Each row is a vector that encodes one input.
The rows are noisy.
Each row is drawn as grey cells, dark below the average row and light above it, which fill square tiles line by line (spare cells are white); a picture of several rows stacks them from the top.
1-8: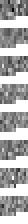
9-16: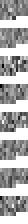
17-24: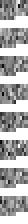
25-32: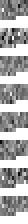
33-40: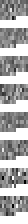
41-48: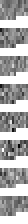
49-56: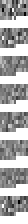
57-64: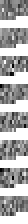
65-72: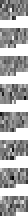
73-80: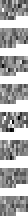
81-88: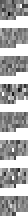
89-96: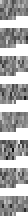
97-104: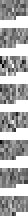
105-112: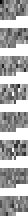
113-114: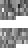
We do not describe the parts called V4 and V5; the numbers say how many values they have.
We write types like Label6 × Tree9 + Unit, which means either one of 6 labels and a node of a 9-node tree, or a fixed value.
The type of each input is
Bool × List2(Circle6) + V4 × V5.
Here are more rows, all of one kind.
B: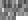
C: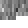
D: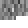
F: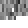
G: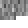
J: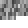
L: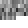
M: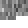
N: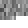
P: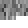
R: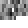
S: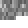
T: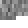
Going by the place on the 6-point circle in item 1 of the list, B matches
D, J and P.
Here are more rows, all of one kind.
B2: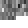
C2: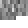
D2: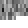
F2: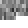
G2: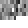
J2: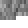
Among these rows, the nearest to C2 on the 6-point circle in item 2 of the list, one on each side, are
B2 and F2.
